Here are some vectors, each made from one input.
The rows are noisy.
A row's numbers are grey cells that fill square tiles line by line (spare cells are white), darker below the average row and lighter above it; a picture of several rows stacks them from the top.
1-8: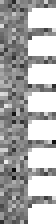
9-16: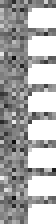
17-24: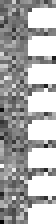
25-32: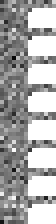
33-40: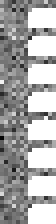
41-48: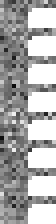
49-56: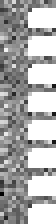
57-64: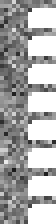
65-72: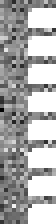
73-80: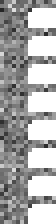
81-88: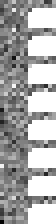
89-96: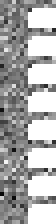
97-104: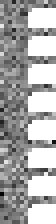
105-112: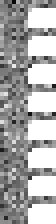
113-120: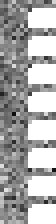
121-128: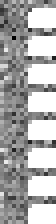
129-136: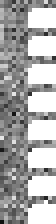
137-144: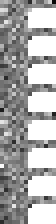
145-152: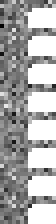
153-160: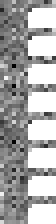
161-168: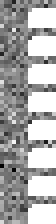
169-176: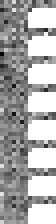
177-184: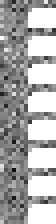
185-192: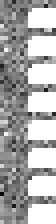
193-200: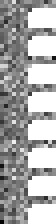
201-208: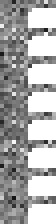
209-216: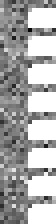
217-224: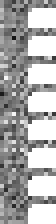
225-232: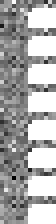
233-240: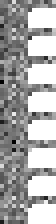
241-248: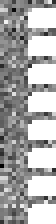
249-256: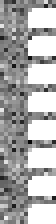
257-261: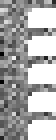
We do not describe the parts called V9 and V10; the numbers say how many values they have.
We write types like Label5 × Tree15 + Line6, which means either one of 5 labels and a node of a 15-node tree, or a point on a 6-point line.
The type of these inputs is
Bool × (Line5 × (Line6 + V9) + V10).
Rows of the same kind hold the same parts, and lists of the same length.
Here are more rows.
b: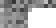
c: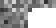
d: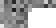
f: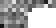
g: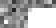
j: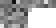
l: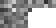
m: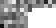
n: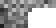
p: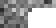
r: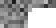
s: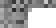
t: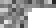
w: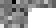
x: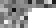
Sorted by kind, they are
b, d, s
c, j, l, n, p, r, w
f, g, m, t, x

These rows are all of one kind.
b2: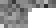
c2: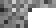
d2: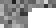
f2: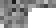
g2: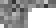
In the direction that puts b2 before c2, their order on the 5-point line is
d2, b2, c2, g2, f2.
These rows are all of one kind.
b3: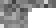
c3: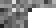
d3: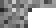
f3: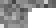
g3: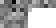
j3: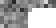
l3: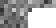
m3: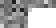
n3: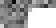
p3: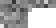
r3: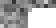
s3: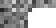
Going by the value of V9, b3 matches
f3, p3, r3 and s3.
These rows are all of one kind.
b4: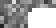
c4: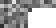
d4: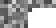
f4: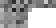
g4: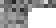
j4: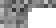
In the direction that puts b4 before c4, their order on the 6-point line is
b4, g4, f4, j4, c4, d4.
